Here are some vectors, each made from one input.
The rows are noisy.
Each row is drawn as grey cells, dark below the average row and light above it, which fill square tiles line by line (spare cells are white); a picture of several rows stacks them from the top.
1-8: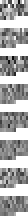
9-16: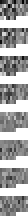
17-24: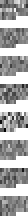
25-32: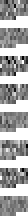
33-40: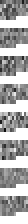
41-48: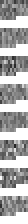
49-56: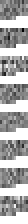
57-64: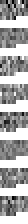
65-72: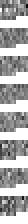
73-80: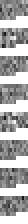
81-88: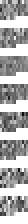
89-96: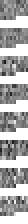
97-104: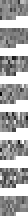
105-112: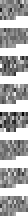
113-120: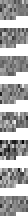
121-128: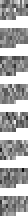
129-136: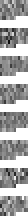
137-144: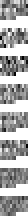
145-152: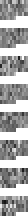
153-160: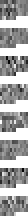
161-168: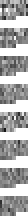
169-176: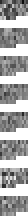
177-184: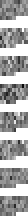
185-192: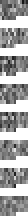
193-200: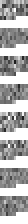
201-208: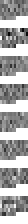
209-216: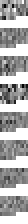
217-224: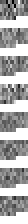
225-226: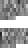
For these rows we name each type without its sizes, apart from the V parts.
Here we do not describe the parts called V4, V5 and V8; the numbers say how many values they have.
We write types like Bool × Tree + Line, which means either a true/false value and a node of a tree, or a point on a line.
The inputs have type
(Bool × V4 × V5 × V8 + Line) × Line.
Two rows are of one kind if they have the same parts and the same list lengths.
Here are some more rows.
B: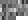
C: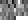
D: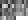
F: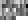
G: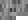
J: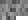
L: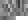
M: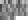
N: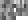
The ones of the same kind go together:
B, C, F, N
D, G, J, L, M

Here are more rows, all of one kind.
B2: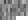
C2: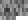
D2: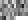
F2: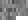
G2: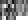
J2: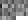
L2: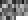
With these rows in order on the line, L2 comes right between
D2 and F2.
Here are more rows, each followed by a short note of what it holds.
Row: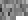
a point on a line, a true/false value, a value of V4, a value of V5 and a value of V8
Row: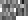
a point on each of two lines
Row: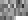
a point on a line, a true/false value, a value of V4, a value of V5 and a value of V8
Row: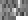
a point on each of two lines
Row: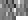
a point on each of two lines
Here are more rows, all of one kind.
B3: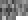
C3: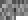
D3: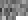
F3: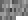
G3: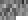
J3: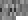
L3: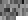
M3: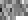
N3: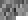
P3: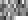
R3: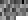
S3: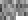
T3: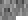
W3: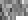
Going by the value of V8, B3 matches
F3, P3 and S3.
